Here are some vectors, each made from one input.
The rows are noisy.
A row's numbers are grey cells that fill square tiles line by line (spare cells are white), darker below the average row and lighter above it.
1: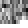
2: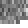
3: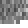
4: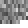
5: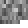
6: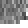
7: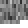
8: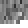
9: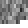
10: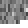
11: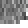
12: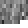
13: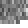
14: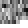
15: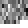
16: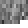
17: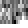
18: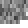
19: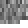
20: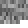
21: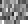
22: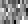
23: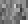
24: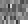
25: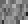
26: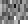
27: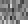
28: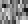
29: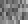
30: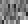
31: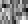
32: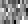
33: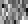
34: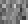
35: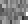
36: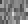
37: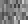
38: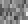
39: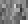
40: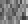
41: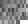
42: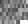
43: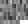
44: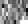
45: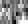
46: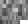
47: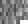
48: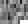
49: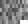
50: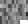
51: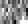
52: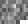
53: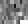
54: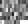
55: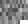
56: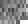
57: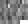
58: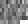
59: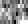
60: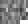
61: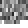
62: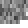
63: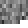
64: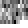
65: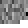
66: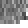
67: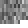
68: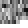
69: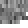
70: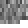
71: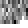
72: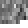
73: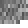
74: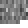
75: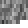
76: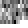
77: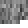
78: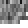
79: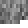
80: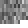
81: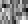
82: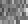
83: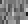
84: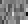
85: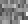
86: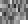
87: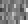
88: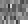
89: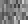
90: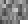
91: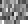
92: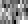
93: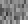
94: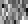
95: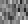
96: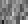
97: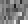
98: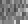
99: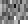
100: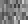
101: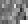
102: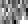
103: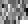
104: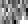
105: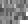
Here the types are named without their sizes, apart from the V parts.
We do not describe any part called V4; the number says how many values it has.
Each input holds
either a true/false value and a value of V4, or a list of points on a circle.
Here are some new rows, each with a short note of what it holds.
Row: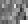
a list of two items
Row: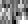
a true/false value and a value of V4
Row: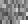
a list of one item
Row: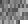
a list of three items
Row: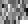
a true/false value and a value of V4
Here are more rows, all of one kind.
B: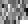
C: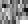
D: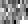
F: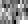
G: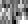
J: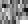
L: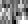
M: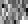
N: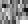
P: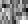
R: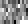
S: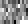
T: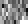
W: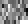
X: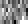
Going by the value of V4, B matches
C, J, N and W.
